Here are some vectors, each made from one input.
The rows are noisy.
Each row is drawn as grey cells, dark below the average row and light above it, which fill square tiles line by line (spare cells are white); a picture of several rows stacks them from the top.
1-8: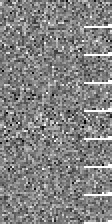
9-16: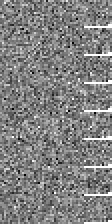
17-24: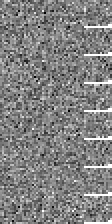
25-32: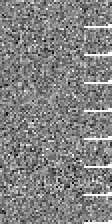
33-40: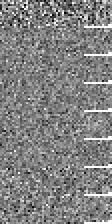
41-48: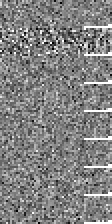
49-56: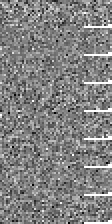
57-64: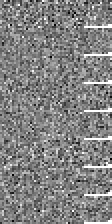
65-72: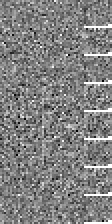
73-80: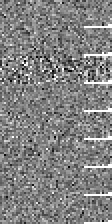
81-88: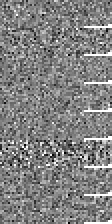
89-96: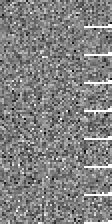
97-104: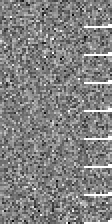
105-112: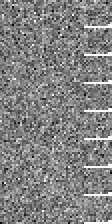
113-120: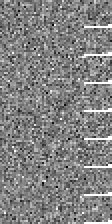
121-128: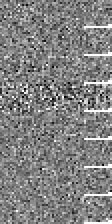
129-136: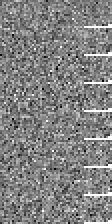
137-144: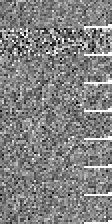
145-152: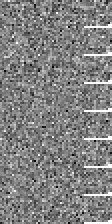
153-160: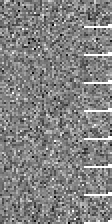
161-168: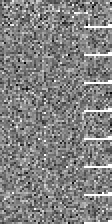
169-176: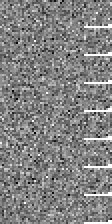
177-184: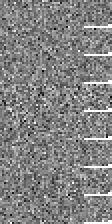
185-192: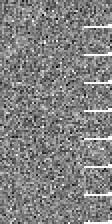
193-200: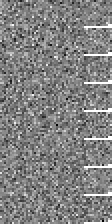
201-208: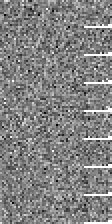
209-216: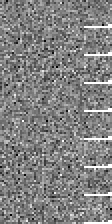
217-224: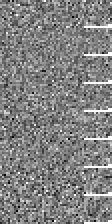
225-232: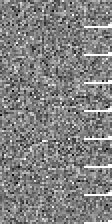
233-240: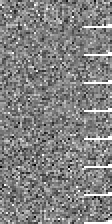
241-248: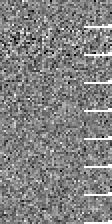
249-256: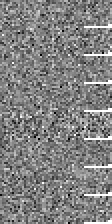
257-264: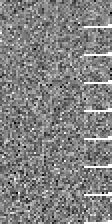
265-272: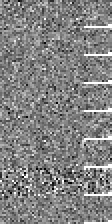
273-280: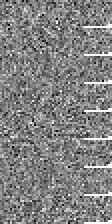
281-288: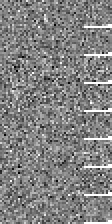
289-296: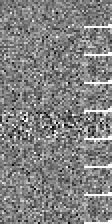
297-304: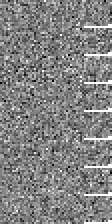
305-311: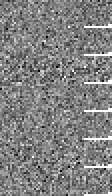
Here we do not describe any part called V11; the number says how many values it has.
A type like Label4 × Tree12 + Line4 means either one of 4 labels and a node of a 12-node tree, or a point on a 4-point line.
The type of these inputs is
List3(Label5 × V11).
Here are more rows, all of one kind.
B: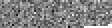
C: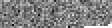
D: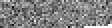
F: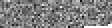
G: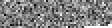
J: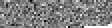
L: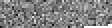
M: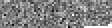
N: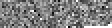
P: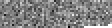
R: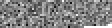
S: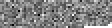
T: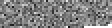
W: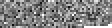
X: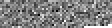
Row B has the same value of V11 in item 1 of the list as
C, M, N and P.
